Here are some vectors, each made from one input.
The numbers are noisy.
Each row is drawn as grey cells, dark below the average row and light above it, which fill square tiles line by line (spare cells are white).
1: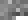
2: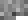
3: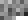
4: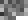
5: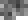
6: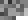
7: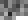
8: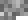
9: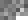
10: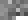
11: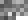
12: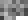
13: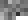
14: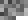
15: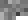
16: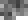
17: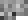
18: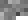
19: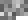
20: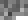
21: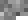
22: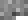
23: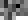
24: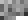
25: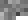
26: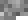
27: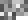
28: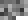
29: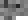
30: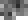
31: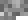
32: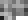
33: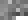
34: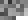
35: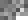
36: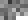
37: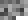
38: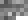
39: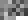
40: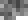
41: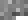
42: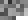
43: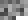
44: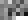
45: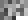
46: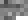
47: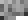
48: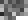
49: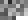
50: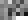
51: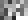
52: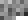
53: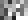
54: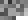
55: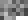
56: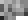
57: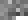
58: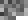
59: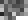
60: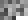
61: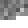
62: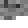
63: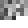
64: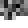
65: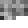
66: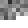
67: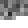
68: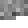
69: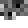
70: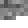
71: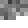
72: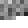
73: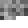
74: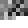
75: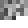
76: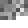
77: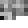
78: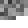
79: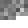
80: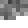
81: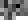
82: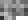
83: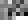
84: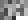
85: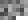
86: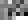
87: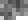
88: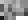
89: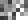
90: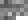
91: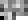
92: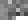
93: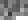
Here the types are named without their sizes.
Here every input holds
a point on a line.
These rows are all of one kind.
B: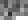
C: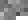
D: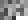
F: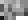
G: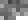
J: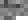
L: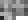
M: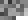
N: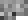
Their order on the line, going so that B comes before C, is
D, M, G, B, J, C, N, F, L.
